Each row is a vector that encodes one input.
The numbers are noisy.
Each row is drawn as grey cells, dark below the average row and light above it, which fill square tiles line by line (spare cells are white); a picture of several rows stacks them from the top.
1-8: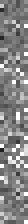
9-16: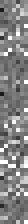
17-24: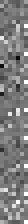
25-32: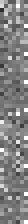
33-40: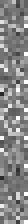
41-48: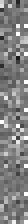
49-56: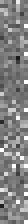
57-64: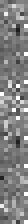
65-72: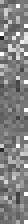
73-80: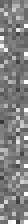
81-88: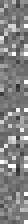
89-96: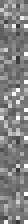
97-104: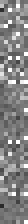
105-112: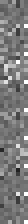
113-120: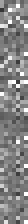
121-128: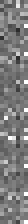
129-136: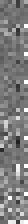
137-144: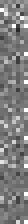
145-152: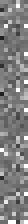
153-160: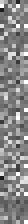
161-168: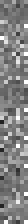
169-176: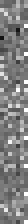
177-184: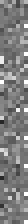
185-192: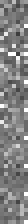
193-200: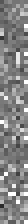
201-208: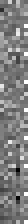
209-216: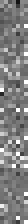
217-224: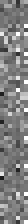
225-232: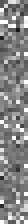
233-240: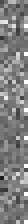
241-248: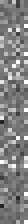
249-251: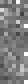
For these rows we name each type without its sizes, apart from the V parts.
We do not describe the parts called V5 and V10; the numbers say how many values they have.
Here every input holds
either a value of V5 and a value of V10, or a list of points on a circle.
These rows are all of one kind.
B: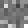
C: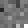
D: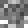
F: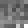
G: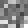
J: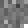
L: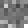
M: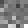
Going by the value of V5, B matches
J and L.
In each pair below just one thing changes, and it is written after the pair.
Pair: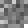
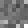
the value of V10
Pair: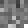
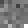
the value of V10
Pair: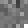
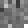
the value of V10
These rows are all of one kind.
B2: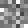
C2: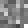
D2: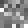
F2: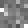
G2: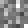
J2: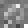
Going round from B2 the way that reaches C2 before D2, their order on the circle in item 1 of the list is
B2, C2, F2, D2, J2, G2.
